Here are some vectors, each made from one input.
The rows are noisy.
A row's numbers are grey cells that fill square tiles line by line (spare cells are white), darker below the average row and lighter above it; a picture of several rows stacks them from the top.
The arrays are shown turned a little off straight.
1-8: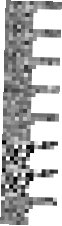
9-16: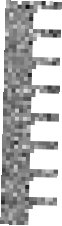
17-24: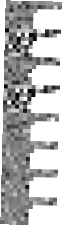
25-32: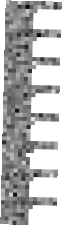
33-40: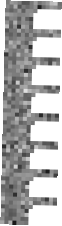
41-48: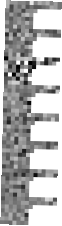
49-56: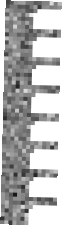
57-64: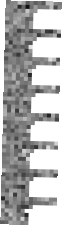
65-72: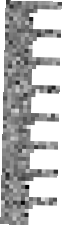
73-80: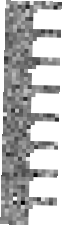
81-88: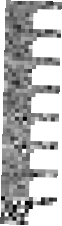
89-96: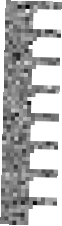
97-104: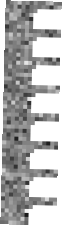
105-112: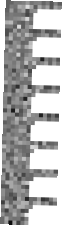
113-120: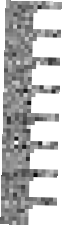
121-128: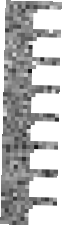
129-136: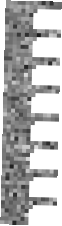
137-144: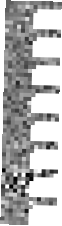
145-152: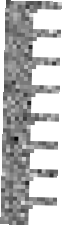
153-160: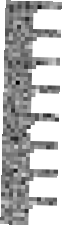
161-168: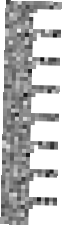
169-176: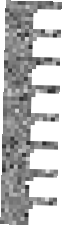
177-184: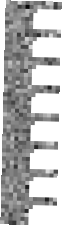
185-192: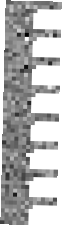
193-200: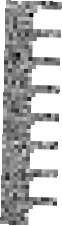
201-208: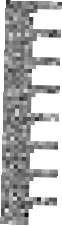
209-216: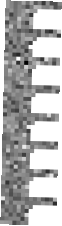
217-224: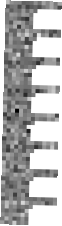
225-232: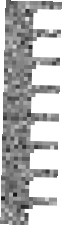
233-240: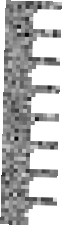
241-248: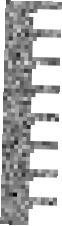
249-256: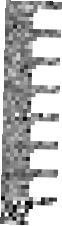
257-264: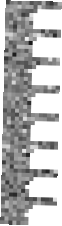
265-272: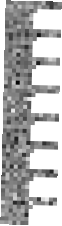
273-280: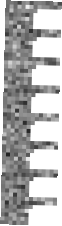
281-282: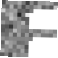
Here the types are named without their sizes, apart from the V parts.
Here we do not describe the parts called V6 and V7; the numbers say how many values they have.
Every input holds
either a fixed value, or a label, a true/false value, a value of V6 and a value of V7.
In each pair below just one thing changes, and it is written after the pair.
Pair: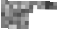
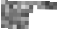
the value of V7
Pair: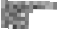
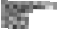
the label
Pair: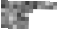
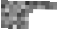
the true/false value
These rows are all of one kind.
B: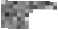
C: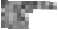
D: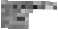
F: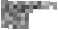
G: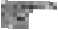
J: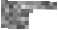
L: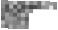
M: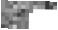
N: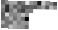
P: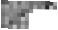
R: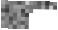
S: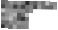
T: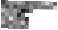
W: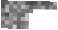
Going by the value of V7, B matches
D, F, G and L.
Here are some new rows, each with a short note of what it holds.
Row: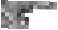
a label, a true/false value, a value of V6 and a value of V7
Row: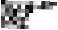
a fixed value
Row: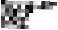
a fixed value
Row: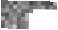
a label, a true/false value, a value of V6 and a value of V7
